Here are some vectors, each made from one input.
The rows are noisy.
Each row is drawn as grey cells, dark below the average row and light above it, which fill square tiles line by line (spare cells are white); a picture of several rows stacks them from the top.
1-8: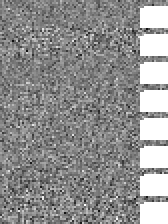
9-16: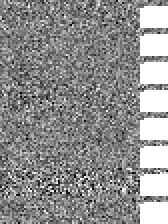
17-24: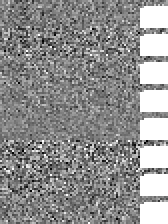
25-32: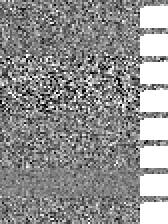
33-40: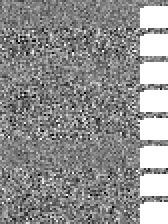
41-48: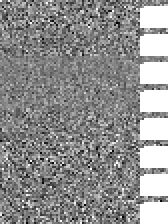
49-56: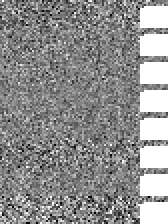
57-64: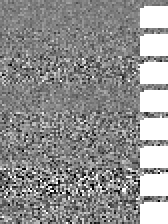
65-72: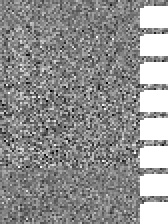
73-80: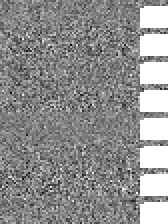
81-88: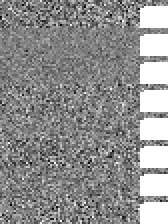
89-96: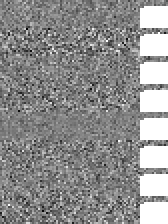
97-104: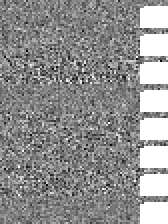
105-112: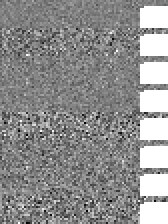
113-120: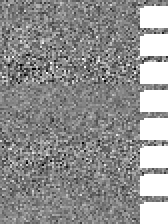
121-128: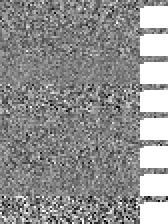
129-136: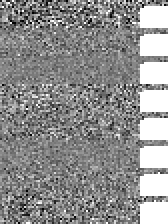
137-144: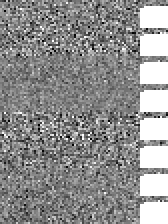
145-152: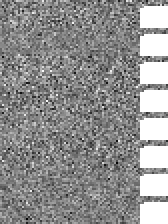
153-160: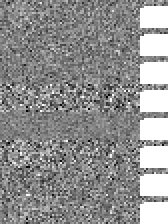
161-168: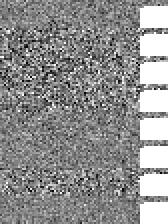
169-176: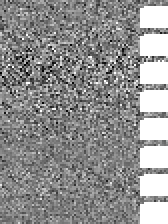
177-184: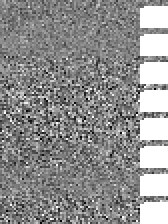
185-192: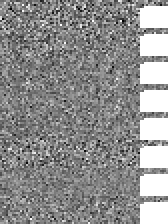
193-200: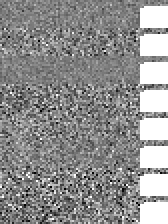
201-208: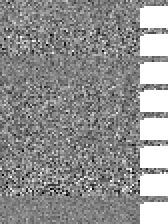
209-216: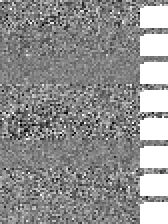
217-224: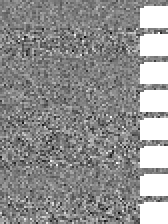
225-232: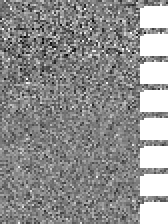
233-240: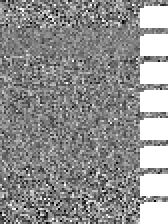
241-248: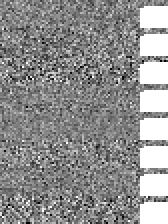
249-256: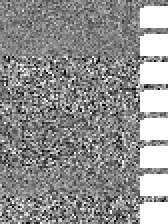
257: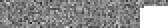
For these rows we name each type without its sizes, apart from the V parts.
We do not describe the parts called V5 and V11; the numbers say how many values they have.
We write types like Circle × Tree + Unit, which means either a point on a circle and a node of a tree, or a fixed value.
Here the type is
Line × ((Tree + Unit) × V11 + V5).
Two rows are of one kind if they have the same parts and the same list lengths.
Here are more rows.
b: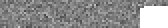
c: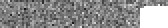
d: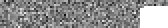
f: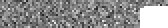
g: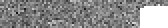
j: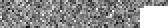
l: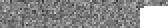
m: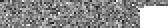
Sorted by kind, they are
b, j, l
c, f, g
d, m

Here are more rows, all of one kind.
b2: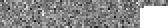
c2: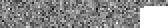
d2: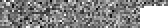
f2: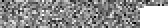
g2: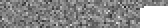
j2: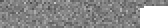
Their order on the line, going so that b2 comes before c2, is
g2, b2, f2, j2, c2, d2.
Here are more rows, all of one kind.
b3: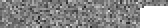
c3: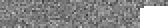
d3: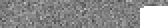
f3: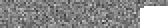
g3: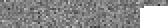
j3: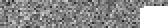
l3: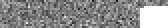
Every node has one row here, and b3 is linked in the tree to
c3, g3 and l3.
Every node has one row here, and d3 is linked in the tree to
c3.
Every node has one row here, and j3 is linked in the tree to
g3.
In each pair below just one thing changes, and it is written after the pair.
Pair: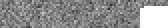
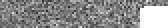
the place on the line
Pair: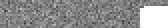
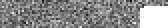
the place on the line
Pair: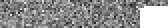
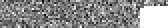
the place on the line
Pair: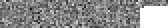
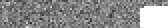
the node of the tree
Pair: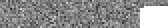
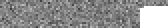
the place on the line
